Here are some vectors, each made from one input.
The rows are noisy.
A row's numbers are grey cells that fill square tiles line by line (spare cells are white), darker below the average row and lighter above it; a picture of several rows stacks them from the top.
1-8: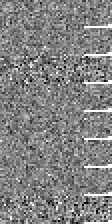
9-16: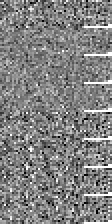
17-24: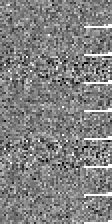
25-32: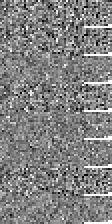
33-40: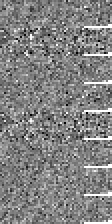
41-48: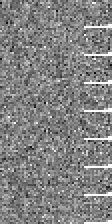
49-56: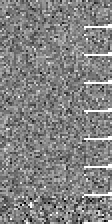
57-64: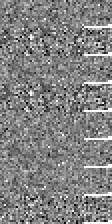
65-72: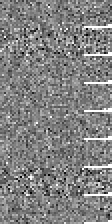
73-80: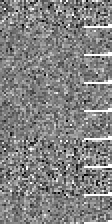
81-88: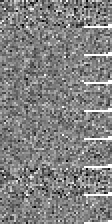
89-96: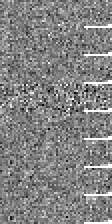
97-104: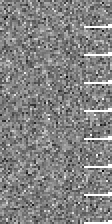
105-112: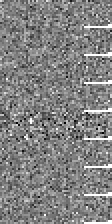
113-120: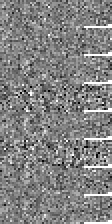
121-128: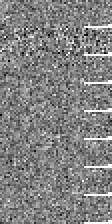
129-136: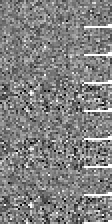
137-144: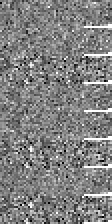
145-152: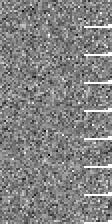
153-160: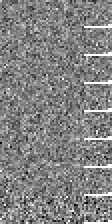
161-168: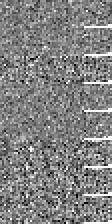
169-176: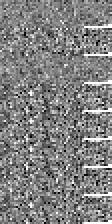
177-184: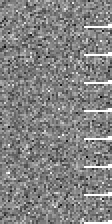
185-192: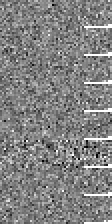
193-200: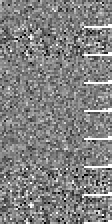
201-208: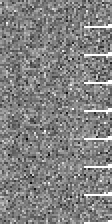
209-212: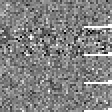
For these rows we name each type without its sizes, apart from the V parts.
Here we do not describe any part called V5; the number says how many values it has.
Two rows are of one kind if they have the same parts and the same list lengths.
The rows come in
3 kinds.
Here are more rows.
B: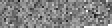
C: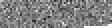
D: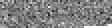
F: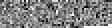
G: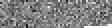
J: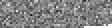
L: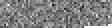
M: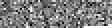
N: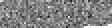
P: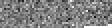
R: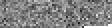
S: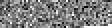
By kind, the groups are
B, D, G, P
C, J, L, N, R
F, M, S

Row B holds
a node of a tree and a value of V5.
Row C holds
a point on a circle and a node of a tree.
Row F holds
a point on a line.
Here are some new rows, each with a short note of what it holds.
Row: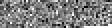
a point on a line
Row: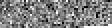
a point on a line
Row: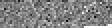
a node of a tree and a value of V5
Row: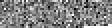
a point on a line
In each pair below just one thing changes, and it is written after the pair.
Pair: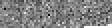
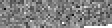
the node of the tree
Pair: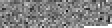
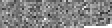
the node of the tree
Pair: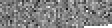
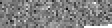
the node of the tree
